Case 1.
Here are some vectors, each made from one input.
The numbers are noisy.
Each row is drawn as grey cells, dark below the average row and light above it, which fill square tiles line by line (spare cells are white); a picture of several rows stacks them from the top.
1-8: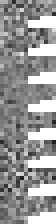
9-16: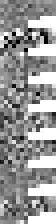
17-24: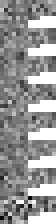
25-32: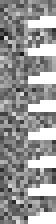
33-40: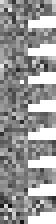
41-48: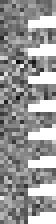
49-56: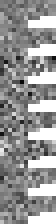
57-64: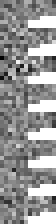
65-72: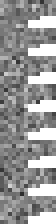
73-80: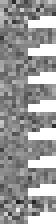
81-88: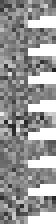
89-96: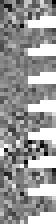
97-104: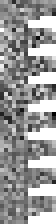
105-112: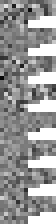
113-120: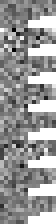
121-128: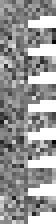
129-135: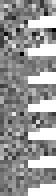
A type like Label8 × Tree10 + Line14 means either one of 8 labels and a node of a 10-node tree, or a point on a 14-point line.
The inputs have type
List3(Line7).
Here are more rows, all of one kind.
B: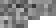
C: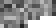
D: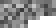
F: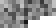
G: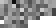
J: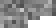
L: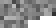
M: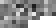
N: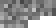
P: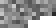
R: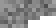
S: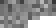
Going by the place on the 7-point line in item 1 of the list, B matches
C, J, N and S.
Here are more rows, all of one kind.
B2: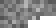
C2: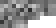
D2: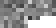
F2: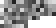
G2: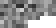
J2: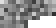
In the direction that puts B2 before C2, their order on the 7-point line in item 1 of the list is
D2, G2, B2, C2, F2, J2.
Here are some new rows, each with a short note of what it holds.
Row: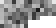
the empty list
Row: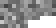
a list of two items
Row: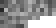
a list of one item
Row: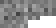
a list of two items
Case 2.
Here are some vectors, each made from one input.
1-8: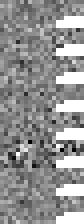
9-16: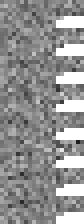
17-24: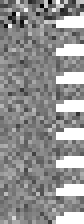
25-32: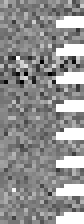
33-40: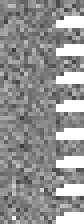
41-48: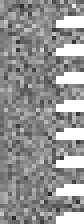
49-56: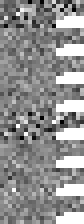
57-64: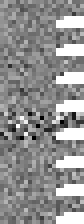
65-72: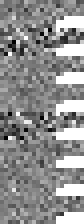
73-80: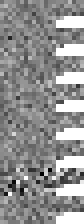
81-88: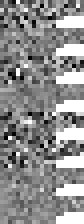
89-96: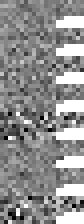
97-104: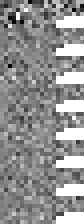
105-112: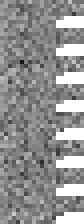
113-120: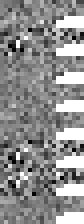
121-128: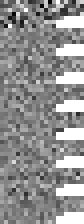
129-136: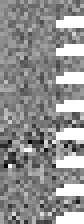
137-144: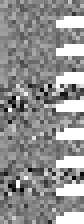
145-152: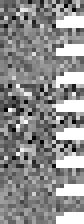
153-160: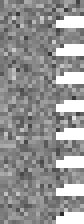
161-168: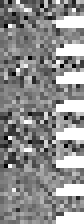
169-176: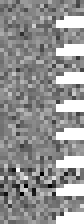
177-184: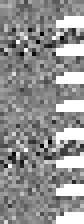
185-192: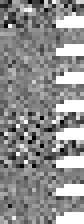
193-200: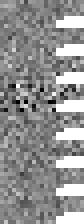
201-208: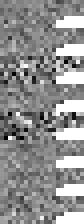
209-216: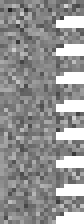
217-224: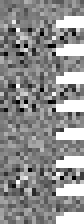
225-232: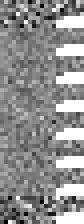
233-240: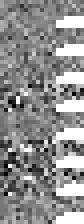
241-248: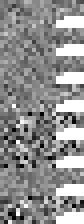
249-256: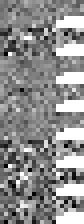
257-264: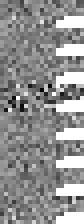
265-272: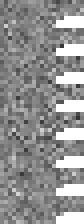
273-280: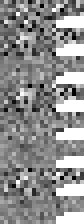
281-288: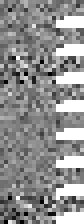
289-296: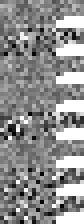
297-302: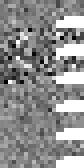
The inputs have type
Bool × Bool × Bool + (Circle14 + Unit) × Line17.
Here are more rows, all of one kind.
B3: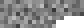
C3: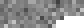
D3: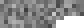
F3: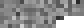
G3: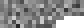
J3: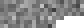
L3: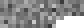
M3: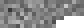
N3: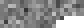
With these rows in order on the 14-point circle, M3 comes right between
B3 and F3.
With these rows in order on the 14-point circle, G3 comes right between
F3 and N3.
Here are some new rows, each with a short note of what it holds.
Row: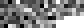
three true/false values
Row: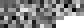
three true/false values
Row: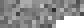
a point on a 14-point circle and a point on a 17-point line
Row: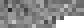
a point on a 14-point circle and a point on a 17-point line
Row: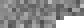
a point on a 17-point line
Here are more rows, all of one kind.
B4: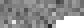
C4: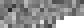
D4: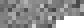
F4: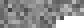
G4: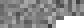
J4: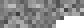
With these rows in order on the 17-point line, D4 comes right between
C4 and G4.
